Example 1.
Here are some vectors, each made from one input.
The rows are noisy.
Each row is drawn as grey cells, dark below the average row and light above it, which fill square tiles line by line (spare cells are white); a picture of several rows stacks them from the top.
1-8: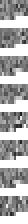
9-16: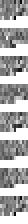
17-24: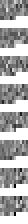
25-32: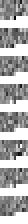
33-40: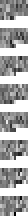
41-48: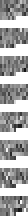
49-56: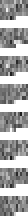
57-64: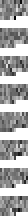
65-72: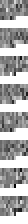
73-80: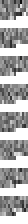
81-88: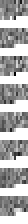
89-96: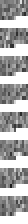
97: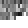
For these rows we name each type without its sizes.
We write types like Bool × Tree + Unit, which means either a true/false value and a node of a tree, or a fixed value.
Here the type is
(Bool × Bool × Bool + Unit) × Line.
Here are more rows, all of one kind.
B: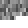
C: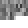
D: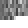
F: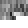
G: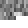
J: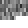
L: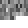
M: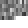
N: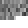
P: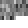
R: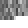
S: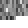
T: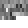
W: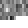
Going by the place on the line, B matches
C, J, L and N.
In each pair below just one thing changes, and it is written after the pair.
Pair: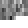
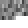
one of the three true/false values
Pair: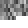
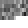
the place on the line
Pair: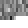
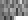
one of the three true/false values
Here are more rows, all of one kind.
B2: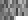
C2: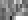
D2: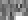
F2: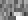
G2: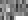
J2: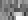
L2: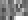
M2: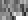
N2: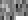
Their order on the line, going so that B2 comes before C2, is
B2, G2, N2, C2, L2, D2, J2, M2, F2.
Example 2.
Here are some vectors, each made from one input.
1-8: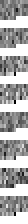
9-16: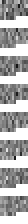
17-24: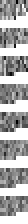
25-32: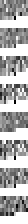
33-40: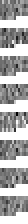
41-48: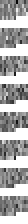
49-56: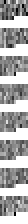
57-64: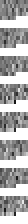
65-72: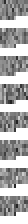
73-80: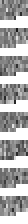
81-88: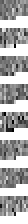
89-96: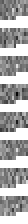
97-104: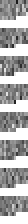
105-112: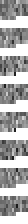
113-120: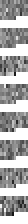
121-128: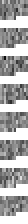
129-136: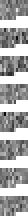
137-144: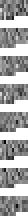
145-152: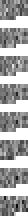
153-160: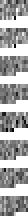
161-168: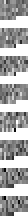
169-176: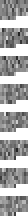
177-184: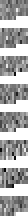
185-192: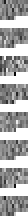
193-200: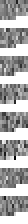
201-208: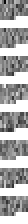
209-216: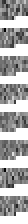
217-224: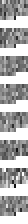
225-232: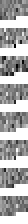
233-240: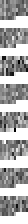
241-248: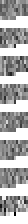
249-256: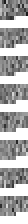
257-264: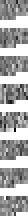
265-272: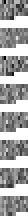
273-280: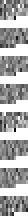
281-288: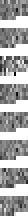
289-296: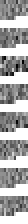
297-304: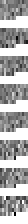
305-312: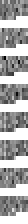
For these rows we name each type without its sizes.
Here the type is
Label + Tree.
